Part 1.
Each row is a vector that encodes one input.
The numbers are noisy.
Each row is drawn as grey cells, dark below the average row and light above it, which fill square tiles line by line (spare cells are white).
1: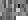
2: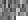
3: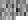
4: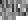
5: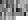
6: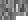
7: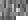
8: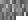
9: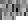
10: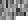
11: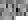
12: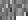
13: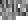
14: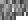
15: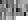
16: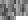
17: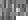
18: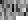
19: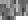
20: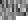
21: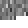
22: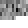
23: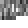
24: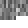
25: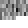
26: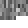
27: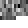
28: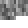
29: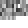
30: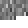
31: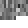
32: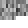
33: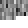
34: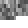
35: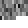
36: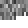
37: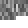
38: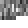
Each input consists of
either one of 4 labels, or a point on a 4-point line.
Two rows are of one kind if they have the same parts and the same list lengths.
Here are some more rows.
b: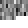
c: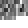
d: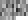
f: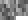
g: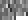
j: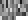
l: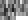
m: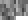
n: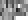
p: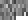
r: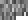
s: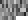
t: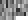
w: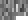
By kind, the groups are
b, d, j, n, s, t
c, f, g, l, m, p, r, w

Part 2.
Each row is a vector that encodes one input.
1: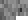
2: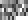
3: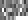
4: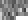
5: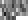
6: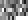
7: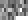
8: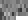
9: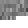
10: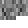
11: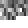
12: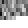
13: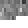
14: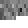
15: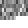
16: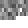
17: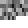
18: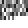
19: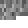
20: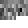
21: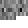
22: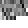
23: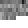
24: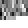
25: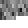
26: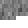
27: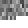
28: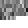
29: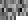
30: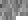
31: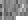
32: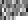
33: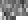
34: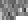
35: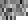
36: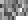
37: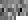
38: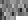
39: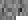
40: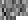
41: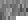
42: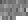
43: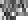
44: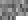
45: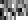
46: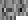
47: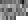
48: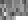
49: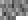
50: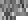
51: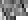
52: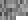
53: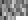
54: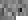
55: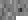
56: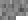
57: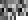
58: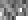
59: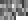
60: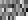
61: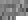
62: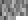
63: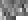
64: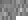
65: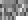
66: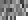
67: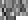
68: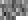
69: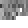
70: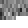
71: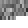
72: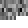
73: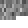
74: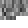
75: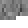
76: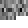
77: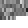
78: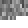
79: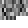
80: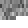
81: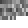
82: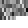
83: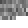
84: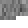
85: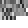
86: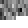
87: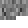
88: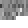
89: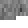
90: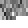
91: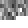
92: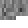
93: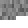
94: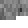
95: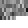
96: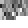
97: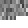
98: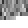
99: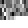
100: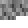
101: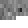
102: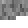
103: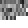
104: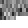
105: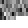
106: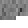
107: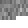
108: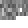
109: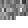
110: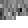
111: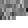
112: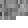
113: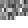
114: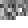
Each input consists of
either one of 6 labels, or a point on an 8-point line.
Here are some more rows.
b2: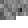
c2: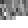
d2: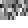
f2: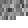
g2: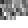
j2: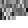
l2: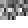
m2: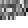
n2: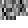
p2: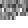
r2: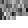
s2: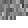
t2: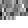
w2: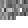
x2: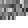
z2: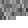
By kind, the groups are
b2, j2, m2, n2, r2, x2, z2
c2, d2, f2, g2, l2, p2, s2, t2, w2

